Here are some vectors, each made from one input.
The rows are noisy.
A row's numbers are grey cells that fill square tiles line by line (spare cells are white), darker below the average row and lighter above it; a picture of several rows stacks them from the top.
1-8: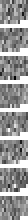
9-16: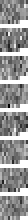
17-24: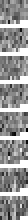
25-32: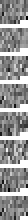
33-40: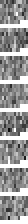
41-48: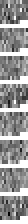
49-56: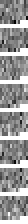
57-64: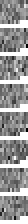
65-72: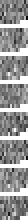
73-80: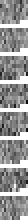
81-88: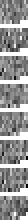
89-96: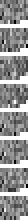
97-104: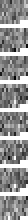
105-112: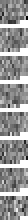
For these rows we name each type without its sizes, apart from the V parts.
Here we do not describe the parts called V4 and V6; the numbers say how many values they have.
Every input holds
a true/false value and a value of V4, together with either a point on a circle, or a value of V6.
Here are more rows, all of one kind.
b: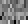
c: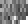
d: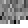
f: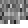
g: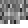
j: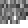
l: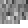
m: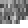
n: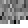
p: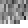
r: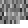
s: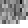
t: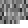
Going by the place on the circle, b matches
d, l, m and n.
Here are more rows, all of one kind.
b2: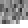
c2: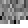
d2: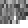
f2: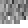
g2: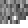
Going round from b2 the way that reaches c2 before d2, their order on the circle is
b2, c2, f2, g2, d2.
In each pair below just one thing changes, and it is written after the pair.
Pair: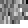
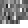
the value of V4
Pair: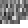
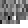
the value of V6
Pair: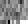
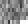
the value of V6
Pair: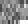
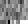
the value of V6
